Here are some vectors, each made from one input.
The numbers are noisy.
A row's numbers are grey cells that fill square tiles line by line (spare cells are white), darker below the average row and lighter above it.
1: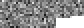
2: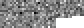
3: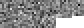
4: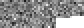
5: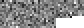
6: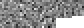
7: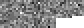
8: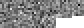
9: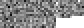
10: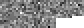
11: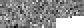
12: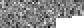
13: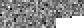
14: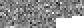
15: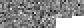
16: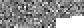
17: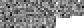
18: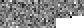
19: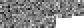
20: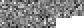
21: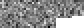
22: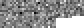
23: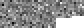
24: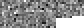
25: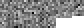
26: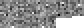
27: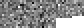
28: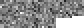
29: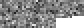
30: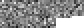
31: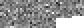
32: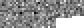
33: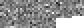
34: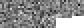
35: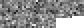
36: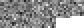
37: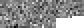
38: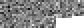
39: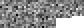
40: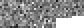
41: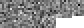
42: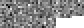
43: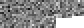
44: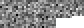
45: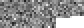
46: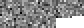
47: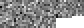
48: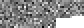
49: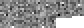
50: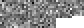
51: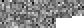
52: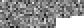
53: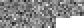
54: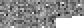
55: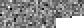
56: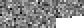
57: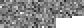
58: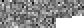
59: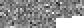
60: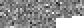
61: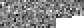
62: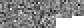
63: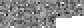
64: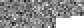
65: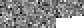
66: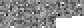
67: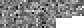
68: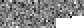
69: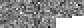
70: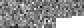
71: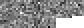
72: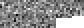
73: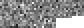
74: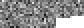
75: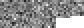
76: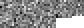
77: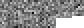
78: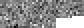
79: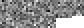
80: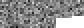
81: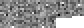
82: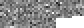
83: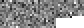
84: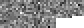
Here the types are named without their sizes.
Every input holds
a point on a line, together with either a fixed value, or three true/false values.
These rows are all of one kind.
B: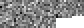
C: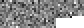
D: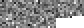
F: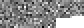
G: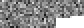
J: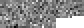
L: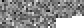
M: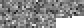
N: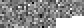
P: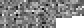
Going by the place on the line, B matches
D, J, L and M.
